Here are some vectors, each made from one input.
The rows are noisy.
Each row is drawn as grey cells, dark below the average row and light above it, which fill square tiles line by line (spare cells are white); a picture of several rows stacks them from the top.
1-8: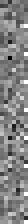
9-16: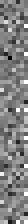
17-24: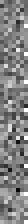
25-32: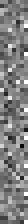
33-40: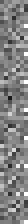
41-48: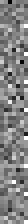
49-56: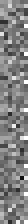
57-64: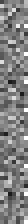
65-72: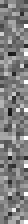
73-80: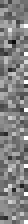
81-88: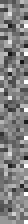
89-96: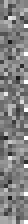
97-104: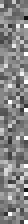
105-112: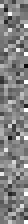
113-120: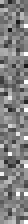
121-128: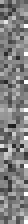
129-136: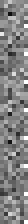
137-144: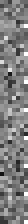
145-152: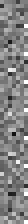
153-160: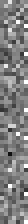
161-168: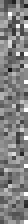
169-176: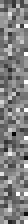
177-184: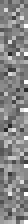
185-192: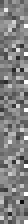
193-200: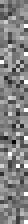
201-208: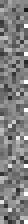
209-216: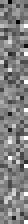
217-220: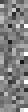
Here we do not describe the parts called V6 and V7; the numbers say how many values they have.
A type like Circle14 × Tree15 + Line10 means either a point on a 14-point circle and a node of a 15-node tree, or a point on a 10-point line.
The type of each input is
(Label10 + Line8) × V6 + V7.
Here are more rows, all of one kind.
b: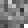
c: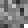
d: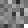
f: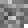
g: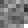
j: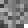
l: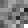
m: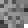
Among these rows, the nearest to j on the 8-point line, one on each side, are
d and m.
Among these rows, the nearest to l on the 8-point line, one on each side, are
g and m.
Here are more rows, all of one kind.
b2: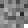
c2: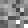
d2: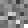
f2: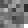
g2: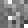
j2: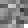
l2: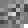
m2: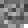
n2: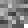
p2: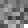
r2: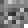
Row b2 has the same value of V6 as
f2, j2, m2 and p2.
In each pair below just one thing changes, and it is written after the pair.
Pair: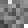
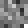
the place on the 8-point line
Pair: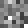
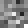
the value of V6
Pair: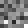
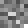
the value of V6
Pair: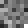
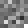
the value of V6
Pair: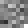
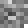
the value of V6
